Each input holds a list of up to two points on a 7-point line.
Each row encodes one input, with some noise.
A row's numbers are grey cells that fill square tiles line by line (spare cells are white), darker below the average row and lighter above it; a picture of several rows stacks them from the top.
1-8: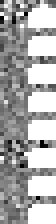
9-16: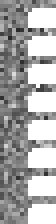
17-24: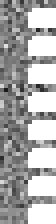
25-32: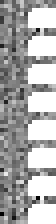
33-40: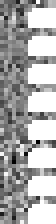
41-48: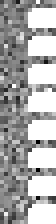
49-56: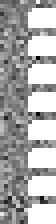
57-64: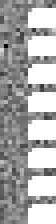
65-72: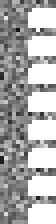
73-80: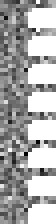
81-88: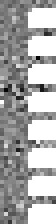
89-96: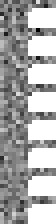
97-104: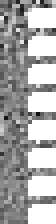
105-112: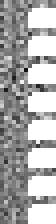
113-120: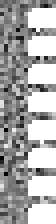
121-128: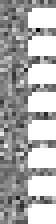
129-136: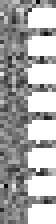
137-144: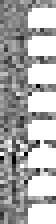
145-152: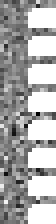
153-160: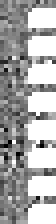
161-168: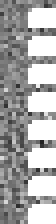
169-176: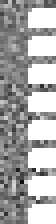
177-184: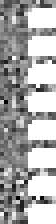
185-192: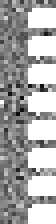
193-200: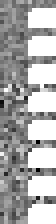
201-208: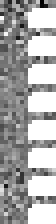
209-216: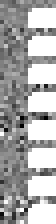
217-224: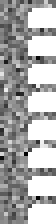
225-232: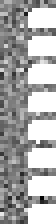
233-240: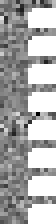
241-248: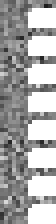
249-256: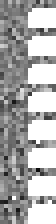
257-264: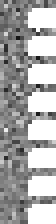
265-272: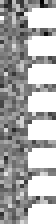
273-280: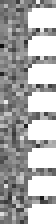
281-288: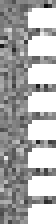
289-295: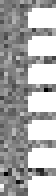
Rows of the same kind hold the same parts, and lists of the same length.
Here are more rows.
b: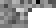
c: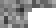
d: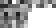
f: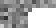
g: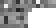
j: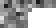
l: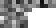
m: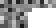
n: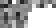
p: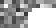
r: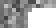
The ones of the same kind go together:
b, j, l, m
c, f, g, p, r
d, n

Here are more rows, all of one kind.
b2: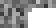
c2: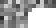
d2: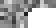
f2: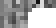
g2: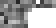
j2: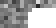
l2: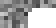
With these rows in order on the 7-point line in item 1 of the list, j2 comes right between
b2 and g2.
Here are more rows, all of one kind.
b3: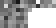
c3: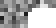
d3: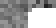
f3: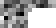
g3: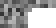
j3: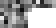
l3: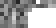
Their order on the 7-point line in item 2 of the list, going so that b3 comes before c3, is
j3, b3, c3, f3, l3, g3, d3.
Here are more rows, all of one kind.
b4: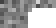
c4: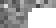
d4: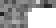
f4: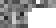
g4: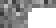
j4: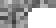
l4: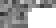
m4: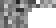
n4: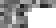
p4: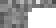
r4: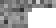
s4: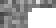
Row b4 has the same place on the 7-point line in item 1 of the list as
d4, l4, p4 and s4.
